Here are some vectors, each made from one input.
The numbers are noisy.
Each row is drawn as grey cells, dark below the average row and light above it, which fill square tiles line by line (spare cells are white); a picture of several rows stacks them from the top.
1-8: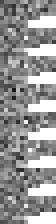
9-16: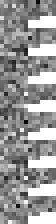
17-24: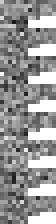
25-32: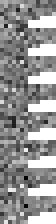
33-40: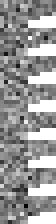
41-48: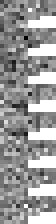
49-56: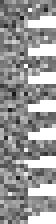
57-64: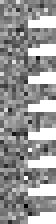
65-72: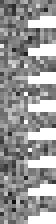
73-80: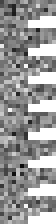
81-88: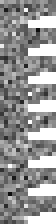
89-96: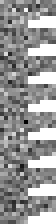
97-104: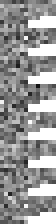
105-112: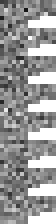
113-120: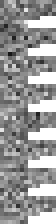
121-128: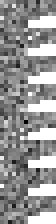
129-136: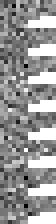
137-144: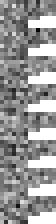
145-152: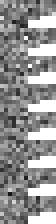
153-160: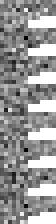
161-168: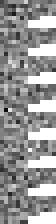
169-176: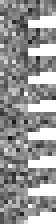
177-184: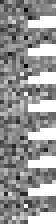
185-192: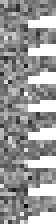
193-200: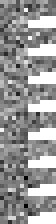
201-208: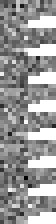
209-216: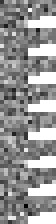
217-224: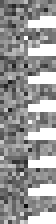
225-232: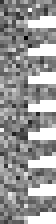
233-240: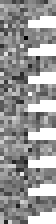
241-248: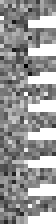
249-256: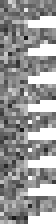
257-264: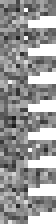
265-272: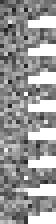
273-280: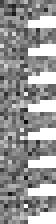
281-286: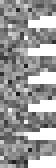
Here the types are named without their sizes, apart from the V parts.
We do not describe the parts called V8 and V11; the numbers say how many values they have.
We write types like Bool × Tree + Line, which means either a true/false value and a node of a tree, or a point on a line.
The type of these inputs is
Bool × Tree × V8 × V11.
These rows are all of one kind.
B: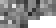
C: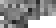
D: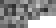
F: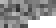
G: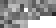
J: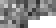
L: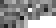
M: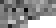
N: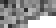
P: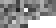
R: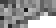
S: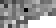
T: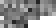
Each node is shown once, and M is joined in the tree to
F and S.
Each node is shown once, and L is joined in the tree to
R.
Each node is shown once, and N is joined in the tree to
G and T.
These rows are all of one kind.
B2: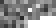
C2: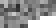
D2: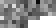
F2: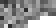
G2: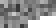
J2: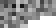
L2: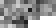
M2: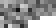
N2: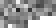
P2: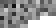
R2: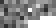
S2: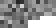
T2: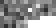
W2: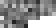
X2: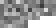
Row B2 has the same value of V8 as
F2, L2, M2 and S2.
